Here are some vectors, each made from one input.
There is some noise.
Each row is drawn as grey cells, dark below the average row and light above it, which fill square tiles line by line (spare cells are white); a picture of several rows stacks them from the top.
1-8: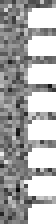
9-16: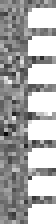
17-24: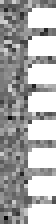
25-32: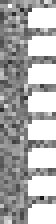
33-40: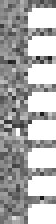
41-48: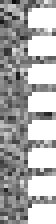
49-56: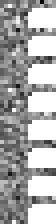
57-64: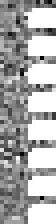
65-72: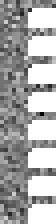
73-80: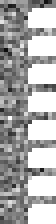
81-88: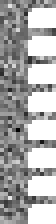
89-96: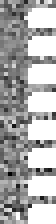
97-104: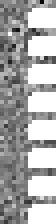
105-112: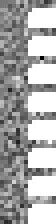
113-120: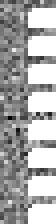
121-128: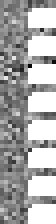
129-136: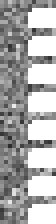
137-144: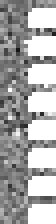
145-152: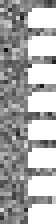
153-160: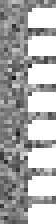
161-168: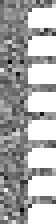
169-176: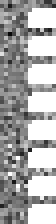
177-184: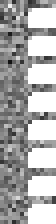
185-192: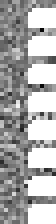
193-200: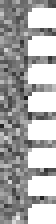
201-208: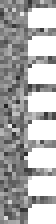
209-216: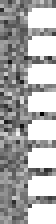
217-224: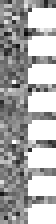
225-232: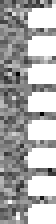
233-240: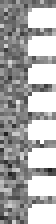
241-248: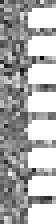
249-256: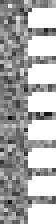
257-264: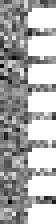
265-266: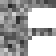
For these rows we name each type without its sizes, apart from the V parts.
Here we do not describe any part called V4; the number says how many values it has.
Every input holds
a value of V4, together with either a point on a circle, or three true/false values.
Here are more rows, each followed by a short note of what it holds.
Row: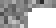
three true/false values and a value of V4
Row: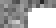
three true/false values and a value of V4
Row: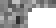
a point on a circle and a value of V4
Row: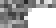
three true/false values and a value of V4
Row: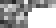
a point on a circle and a value of V4
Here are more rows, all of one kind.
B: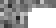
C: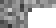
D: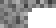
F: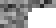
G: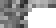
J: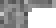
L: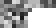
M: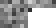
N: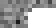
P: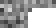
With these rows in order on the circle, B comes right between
D and J.
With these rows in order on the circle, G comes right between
L and N.
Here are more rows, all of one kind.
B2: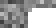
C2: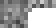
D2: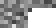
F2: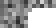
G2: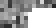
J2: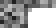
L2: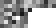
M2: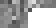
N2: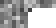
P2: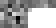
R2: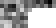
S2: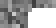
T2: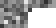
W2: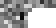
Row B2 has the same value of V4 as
G2, J2, P2 and R2.
